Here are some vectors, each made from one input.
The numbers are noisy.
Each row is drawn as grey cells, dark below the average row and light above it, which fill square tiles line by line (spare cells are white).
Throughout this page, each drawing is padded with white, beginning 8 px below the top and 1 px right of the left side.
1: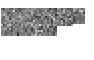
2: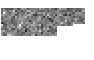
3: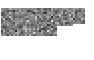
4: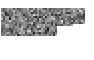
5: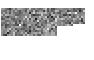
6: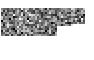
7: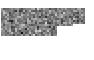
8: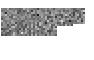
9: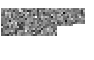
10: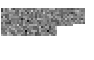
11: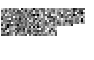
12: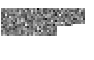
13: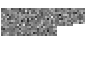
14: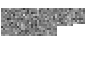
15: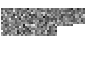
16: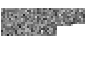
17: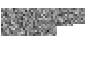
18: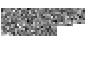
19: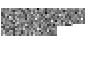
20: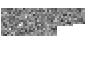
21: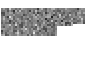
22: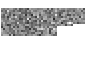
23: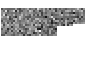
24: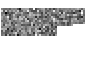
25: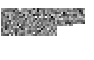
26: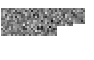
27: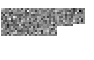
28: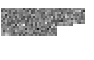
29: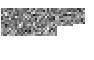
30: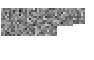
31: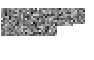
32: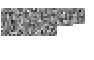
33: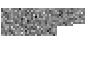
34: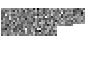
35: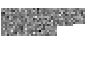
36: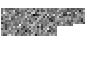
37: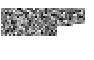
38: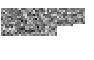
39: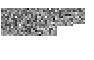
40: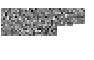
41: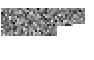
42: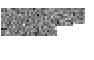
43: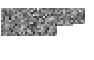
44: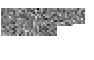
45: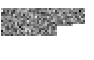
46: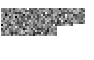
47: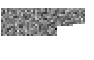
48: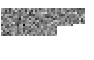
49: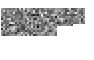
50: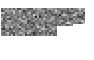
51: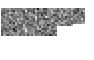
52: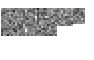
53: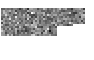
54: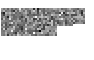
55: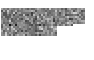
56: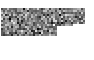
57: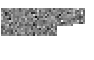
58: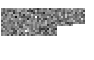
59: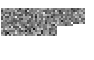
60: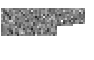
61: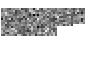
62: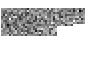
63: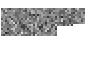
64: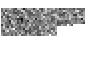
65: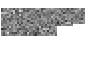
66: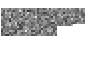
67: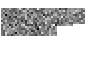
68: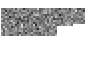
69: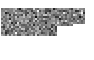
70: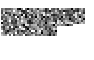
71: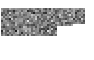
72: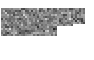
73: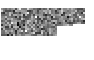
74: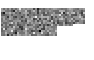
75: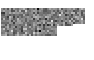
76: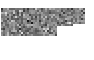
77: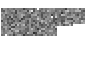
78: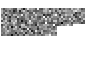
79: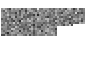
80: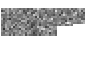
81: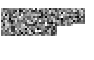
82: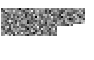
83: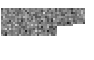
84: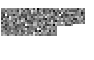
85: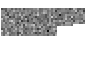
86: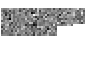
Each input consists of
one of 12 labels, together with either a fixed value, or four true/false values.
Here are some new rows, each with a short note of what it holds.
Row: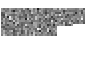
one of 12 labels
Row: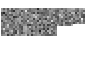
one of 12 labels
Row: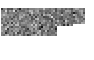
one of 12 labels and four true/false values
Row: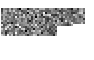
one of 12 labels and four true/false values
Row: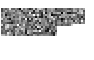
one of 12 labels and four true/false values
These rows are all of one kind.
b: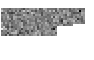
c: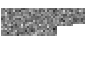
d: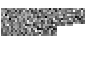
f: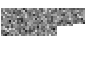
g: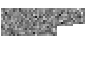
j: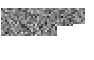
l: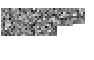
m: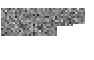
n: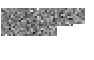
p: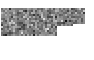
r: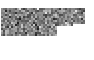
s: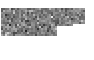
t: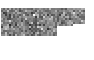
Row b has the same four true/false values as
c and f.
